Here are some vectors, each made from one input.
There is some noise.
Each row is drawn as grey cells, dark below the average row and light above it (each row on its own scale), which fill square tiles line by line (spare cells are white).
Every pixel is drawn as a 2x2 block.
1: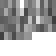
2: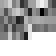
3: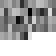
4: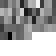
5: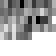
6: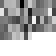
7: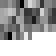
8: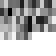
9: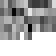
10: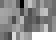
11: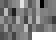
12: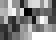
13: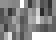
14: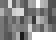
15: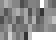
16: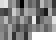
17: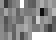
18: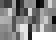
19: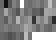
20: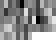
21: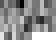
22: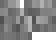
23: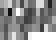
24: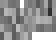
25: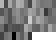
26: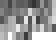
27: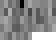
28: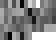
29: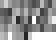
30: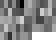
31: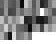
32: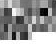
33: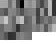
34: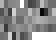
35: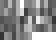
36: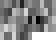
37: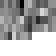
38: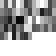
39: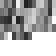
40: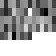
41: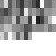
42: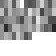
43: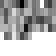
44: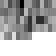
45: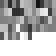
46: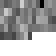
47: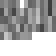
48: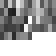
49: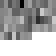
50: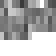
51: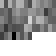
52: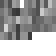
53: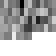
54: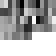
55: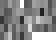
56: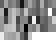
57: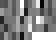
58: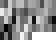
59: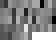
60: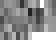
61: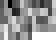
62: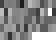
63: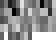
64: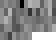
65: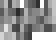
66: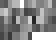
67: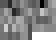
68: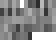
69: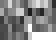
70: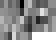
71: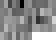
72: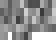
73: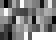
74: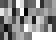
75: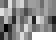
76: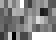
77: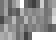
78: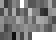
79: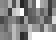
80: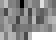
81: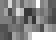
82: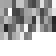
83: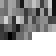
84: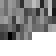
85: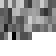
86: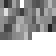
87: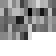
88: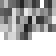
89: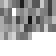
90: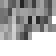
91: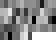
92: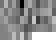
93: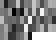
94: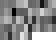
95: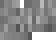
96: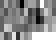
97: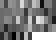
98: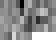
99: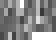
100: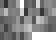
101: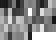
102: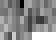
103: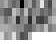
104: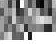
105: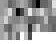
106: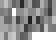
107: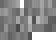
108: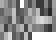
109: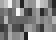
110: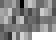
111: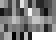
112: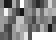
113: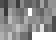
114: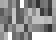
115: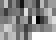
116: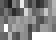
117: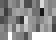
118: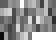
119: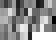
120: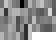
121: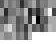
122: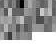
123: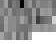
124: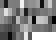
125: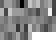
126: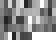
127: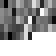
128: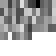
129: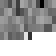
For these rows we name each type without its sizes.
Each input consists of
a label, together with either a label, or a point on a line.
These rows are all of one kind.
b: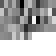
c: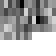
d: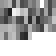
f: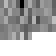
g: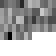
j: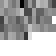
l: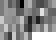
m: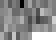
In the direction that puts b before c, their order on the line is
b, c, f, j, m, g, l, d.
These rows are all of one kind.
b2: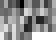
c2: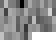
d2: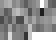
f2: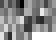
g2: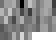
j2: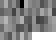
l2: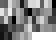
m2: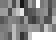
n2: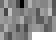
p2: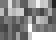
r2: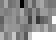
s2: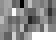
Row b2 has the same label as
c2, f2, n2 and p2.
